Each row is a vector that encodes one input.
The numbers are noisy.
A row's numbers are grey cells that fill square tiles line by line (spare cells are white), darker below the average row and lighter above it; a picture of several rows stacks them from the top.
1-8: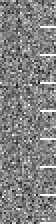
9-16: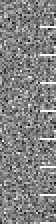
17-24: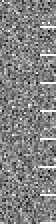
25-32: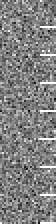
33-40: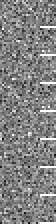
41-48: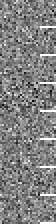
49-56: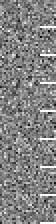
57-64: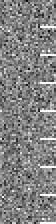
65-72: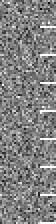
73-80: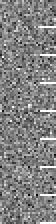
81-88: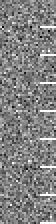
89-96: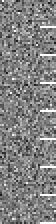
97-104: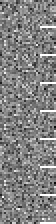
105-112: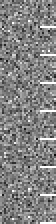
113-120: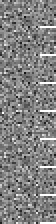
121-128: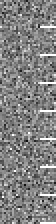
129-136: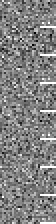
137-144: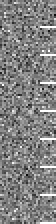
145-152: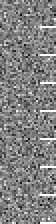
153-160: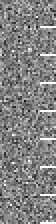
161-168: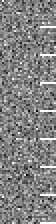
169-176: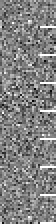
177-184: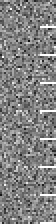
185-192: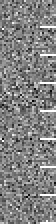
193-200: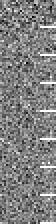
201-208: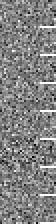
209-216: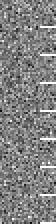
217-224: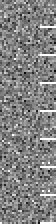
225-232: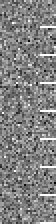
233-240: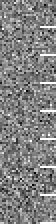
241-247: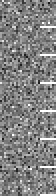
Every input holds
either two labels (each one of 8), or a list of up to three points on a 4-point line.
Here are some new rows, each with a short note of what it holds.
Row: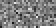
two labels (each one of 8)
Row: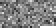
a list of three items
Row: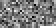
the empty list
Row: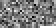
the empty list
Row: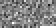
a list of three items
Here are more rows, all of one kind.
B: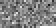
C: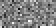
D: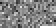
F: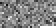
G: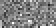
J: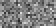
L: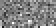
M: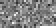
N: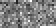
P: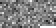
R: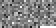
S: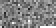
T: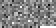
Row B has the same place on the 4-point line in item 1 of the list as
J and M.
